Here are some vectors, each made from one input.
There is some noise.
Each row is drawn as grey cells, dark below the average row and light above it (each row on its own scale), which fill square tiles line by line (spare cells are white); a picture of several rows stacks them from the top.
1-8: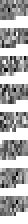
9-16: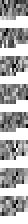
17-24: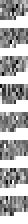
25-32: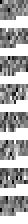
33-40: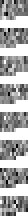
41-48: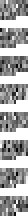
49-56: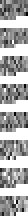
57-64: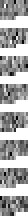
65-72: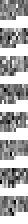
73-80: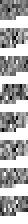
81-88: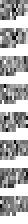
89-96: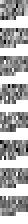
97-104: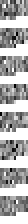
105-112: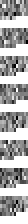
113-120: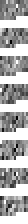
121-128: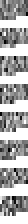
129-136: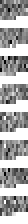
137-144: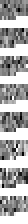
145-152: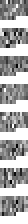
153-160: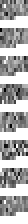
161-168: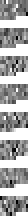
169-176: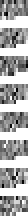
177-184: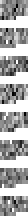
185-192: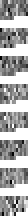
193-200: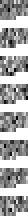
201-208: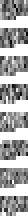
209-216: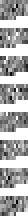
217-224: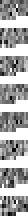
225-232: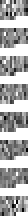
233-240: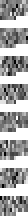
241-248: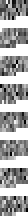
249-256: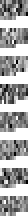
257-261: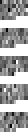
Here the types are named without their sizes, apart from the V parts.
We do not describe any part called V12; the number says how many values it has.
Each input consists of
a value of V12, together with a list of points on a line.
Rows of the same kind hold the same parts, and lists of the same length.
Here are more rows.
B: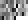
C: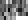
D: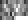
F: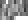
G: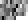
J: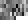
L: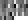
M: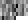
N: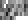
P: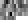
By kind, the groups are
B, G, J, M
C, L, P
D, F, N

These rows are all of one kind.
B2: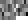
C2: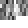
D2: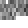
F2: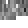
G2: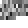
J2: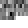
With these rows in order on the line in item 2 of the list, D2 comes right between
B2 and G2.
